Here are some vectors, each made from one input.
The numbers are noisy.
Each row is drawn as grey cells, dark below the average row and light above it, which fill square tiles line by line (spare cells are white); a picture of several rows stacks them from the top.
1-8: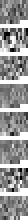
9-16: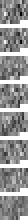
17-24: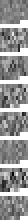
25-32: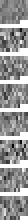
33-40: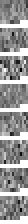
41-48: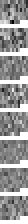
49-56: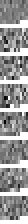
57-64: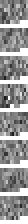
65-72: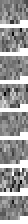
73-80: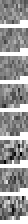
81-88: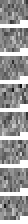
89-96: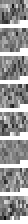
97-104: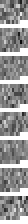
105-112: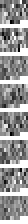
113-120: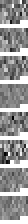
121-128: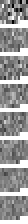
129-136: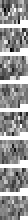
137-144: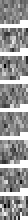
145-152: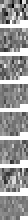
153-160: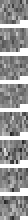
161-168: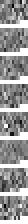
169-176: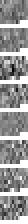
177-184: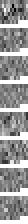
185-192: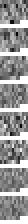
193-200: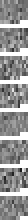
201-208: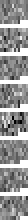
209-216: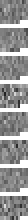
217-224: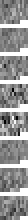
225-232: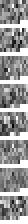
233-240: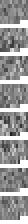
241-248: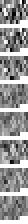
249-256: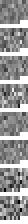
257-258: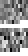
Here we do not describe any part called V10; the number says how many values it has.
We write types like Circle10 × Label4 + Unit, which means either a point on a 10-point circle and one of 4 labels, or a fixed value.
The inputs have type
Bool × (Line6 + V10) + Tree11.
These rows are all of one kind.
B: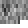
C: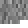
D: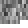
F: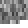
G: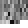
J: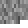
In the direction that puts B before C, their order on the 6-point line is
D, G, J, B, F, C.
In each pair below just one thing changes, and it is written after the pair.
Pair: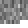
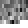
the true/false value
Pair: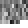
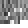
the true/false value
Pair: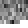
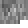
the value of V10
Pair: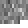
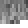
the value of V10
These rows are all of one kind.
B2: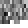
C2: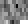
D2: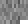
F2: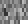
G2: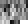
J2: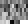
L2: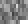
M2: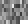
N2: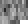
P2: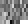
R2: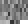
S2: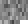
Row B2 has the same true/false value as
C2 and S2.
